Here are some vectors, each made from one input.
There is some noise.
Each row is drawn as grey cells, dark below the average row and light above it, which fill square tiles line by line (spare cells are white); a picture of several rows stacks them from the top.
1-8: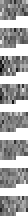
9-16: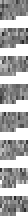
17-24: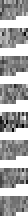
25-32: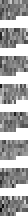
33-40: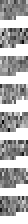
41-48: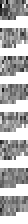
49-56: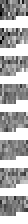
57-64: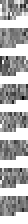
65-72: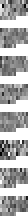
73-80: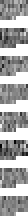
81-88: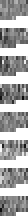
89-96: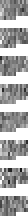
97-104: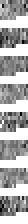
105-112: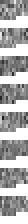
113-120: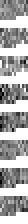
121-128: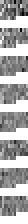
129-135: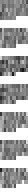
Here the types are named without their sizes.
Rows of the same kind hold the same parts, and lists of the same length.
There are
3 kinds of row.
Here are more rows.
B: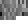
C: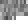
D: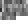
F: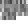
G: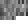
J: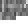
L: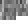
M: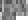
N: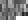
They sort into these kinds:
B, G
C, N
D, F, J, L, M

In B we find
a node of a tree.
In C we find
a fixed value.
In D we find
a point on a circle and a true/false value.
